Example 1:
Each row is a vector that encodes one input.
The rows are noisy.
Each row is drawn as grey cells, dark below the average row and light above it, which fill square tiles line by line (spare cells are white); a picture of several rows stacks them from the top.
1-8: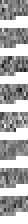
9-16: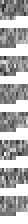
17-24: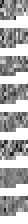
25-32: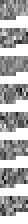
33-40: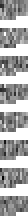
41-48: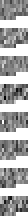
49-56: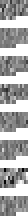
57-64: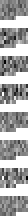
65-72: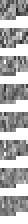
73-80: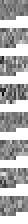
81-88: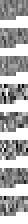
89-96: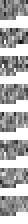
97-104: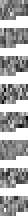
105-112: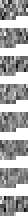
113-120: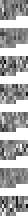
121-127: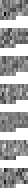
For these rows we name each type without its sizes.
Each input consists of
either a fixed value, or three true/false values.
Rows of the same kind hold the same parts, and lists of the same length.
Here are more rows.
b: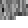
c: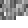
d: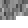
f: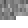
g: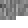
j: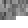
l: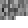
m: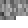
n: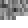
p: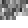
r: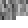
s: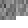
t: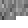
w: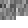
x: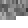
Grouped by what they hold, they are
b, c, d, f, g, j, m, p, s, t, w, x
l, n, r

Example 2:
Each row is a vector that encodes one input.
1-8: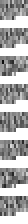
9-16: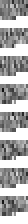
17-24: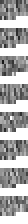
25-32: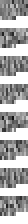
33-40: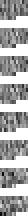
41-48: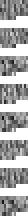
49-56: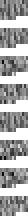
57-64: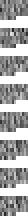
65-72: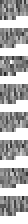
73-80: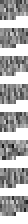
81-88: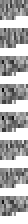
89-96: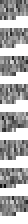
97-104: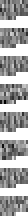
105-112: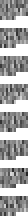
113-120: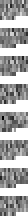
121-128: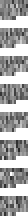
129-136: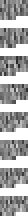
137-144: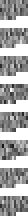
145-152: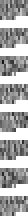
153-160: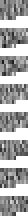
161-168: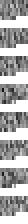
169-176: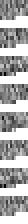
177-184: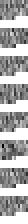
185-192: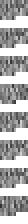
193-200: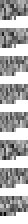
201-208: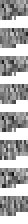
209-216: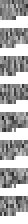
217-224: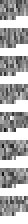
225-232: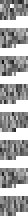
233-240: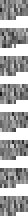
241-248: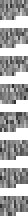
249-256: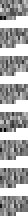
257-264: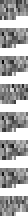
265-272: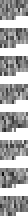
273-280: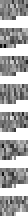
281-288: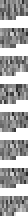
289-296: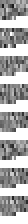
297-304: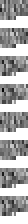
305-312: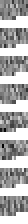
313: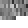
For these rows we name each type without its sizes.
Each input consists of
a node of a tree.
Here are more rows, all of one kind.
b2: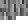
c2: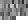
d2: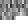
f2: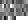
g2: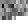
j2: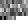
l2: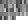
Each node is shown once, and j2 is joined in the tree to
f2 and g2.
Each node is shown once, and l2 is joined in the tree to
d2 and f2.
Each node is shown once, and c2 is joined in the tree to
b2 and f2.
